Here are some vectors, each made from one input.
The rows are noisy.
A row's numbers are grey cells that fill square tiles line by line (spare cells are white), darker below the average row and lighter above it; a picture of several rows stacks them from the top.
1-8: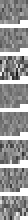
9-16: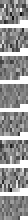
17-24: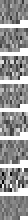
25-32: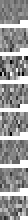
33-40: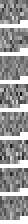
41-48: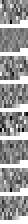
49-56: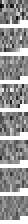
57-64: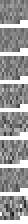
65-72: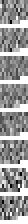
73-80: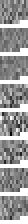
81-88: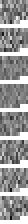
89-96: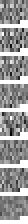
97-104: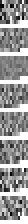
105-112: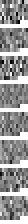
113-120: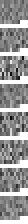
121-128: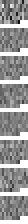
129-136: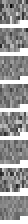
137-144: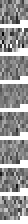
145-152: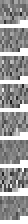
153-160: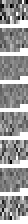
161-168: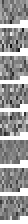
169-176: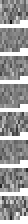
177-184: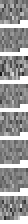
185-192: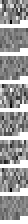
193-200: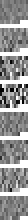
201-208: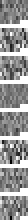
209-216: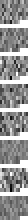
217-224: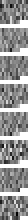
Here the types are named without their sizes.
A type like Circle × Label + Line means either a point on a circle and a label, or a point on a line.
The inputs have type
Line × Line + Tree + Unit.
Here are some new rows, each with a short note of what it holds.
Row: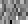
a point on each of two lines
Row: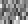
a point on each of two lines
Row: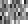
a fixed value
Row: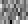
a point on each of two lines
